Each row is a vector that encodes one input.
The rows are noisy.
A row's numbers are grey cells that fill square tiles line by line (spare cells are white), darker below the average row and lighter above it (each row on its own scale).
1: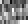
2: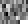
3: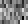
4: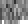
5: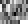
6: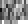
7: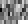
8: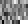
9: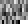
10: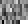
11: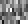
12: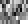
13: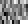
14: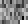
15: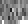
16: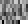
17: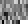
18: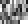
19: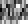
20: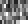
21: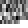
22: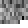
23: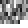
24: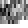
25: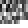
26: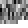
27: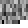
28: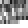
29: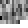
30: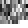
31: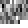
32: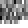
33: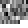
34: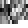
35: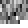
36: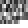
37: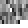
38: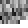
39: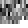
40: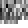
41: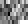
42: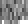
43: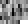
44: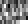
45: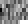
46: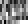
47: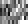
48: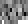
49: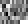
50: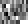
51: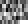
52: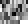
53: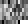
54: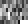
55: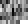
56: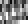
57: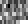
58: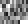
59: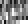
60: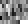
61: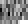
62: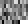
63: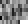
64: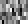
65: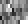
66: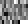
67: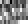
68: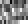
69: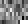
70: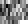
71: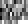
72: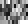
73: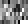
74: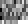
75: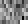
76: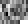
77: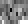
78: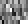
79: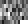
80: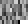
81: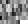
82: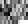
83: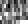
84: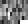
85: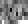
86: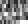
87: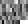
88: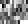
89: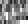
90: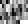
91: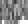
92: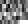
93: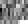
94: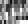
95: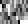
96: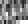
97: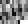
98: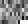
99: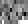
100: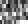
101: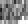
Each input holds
a true/false value, together with either a point on a 4-point line, or a point on a 7-point line.
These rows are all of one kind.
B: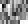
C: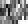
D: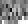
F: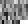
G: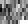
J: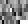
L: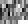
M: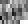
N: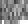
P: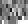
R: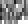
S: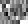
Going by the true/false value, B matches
F, J, M and S.
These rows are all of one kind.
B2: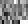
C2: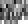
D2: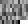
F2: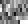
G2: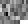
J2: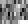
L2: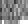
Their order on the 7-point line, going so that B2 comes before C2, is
B2, D2, J2, C2, L2, F2, G2.
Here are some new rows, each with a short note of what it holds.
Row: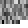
a point on a 7-point line and a true/false value
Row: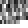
a point on a 4-point line and a true/false value
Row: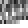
a point on a 4-point line and a true/false value
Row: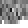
a point on a 7-point line and a true/false value
